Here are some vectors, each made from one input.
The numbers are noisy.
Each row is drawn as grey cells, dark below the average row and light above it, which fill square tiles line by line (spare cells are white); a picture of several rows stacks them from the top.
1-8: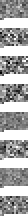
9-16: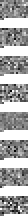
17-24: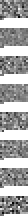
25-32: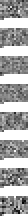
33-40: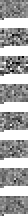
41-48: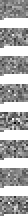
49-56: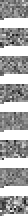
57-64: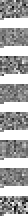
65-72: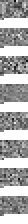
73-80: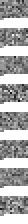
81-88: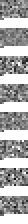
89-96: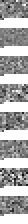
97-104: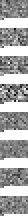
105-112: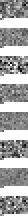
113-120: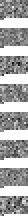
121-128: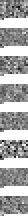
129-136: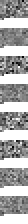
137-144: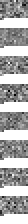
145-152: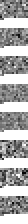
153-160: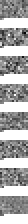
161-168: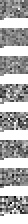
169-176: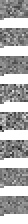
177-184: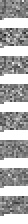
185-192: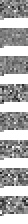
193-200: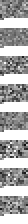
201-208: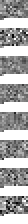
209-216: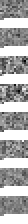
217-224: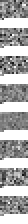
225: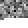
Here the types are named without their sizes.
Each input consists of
a true/false value, together with either a point on a circle, or a point on a line.
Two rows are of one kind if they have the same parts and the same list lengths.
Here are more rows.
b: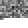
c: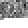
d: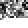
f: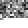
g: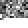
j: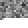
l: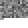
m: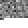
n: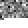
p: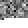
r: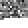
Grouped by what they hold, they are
b, d, g, j, m, n, p, r
c, f, l

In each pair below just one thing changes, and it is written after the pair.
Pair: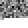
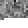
the true/false value
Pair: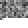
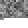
the place on the circle
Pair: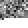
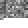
the place on the circle
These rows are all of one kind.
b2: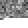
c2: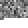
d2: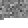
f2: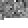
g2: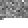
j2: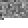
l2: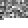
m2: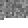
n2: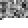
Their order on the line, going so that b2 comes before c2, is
g2, l2, n2, d2, j2, b2, m2, c2, f2.
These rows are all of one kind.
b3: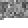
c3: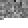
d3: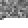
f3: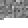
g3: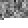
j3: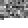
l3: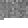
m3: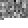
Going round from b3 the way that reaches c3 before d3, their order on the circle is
b3, c3, d3, m3, f3, l3, g3, j3.
